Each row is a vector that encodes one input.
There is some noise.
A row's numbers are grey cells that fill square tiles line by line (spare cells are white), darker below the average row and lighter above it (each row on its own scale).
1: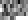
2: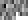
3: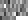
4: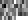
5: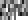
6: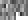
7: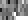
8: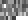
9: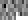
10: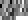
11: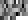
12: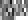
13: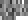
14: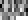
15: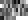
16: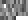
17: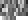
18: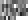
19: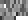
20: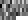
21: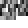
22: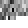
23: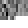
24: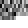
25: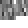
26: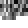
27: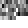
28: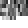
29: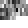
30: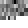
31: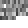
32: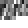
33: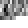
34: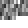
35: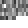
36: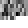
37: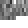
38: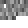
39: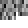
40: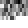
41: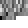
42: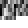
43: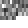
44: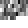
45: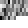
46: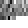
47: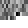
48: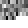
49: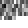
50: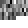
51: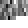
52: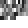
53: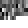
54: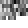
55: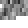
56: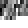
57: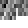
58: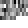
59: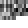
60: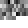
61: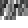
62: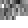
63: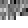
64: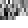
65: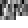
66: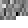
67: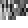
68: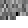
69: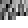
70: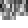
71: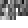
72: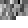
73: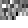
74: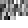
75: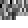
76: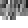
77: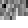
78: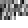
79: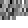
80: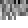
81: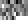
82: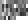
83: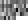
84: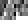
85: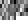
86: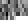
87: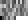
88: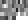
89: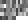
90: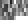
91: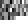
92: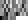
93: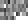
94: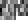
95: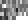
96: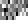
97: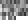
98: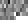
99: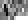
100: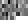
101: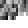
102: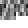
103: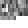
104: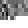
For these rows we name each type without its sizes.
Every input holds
either a node of a tree, or three true/false values.
